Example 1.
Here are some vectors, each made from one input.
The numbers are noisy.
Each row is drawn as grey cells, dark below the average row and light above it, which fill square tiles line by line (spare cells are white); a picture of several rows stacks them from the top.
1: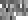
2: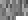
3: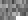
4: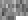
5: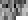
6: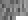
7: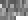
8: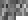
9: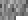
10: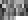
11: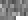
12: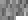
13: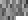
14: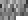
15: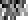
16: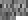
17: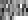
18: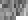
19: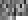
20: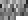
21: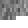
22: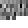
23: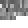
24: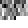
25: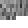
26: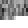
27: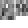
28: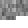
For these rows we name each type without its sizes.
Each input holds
a label.
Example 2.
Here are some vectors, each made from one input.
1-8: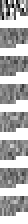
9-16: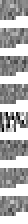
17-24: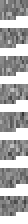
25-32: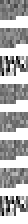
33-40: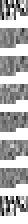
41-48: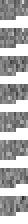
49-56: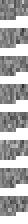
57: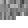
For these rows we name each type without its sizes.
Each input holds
either a fixed value, or three true/false values.
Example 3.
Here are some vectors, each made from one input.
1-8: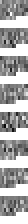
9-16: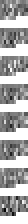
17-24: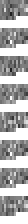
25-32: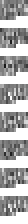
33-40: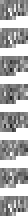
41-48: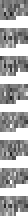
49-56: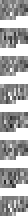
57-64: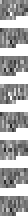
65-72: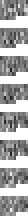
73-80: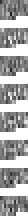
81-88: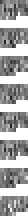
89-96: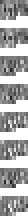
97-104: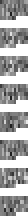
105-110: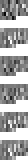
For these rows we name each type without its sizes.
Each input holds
either a point on a circle, or a fixed value.
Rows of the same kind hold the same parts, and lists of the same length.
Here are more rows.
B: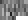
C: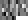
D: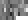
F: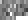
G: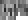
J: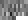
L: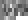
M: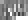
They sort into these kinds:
B, D, F, G, J, L, M
C

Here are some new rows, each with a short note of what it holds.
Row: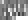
a point on a circle
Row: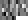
a fixed value
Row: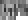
a point on a circle
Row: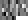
a fixed value
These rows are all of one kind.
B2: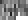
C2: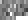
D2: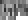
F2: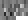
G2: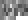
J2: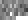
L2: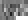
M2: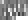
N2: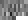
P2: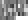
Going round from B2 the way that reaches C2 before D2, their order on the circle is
B2, N2, F2, L2, P2, M2, C2, J2, G2, D2.
